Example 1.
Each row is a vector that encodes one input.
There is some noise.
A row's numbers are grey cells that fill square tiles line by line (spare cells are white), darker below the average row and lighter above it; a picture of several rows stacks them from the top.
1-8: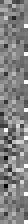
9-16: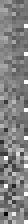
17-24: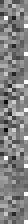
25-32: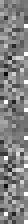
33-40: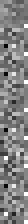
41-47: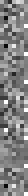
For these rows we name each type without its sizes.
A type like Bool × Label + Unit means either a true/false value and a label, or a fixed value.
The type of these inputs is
Line.
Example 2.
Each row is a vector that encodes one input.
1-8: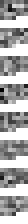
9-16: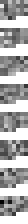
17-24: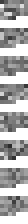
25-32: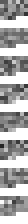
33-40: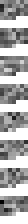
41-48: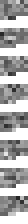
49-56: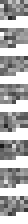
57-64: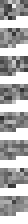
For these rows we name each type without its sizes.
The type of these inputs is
Bool × Bool × Bool.
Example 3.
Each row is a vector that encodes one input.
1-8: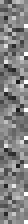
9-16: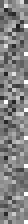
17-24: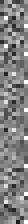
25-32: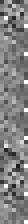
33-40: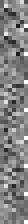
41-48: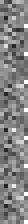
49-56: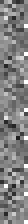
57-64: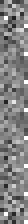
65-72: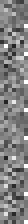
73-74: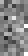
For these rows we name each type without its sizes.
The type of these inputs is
Line.
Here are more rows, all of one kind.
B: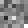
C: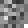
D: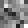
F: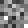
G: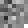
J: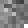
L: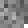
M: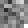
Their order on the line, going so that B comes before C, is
D, M, G, B, L, J, C, F.
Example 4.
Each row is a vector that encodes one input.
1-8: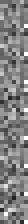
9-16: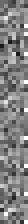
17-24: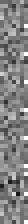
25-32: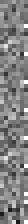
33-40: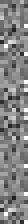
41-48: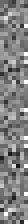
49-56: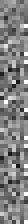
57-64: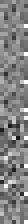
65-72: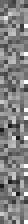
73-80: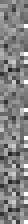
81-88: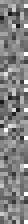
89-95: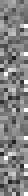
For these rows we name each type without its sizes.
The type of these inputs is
Line.
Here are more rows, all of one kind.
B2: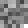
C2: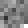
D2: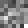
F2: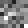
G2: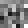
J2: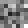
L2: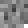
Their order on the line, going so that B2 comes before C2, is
G2, J2, B2, C2, L2, D2, F2.
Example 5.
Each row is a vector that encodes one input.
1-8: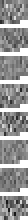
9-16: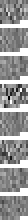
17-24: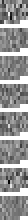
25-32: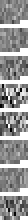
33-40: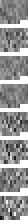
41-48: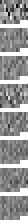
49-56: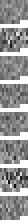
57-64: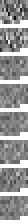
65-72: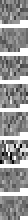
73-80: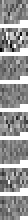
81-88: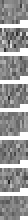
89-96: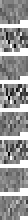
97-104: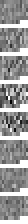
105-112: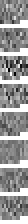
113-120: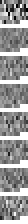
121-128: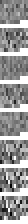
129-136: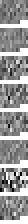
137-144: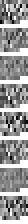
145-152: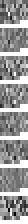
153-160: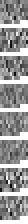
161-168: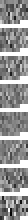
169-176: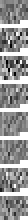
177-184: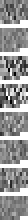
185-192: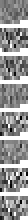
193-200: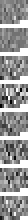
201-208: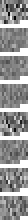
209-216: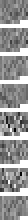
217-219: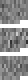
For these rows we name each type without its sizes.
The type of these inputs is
Circle.
